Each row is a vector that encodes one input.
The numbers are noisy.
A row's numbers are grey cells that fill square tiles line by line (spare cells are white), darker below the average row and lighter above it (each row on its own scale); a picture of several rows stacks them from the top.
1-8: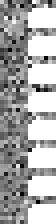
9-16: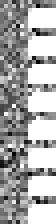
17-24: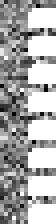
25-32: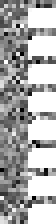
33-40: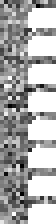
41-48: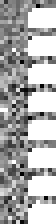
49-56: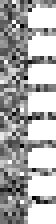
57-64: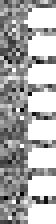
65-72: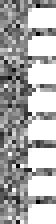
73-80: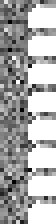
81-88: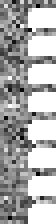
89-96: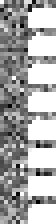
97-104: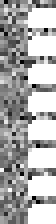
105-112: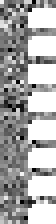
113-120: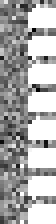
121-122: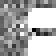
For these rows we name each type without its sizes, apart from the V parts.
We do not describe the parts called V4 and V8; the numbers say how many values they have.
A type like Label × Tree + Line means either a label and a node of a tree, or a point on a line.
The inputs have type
Bool × (Line × V4 + V8).
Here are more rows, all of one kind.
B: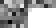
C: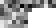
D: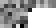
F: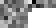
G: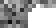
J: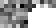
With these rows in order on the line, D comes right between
B and C.
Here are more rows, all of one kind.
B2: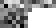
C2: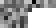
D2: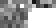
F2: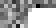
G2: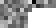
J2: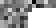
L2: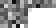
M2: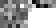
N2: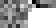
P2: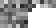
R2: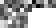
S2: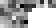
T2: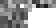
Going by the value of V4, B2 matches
D2, P2 and S2.
